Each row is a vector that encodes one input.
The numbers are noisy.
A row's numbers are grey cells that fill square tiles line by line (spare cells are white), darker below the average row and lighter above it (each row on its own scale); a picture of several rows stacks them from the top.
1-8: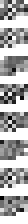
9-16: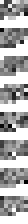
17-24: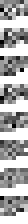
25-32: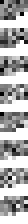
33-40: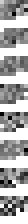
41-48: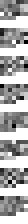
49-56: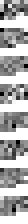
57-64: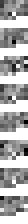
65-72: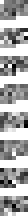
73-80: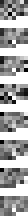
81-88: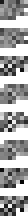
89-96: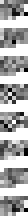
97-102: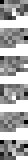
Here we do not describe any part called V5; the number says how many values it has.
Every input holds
three true/false values, together with either a point on a 6-point line, or a value of V5.
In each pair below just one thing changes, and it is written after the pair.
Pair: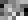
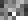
the place on the 6-point line
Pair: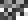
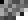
one of the three true/false values
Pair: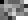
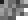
one of the three true/false values
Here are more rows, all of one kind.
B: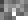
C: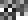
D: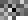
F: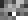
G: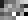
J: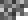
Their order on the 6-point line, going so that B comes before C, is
G, J, F, B, C, D.
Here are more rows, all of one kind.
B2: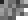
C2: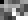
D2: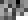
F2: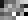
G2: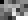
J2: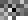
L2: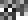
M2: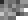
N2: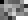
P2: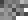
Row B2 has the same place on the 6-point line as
F2, M2, N2 and P2.
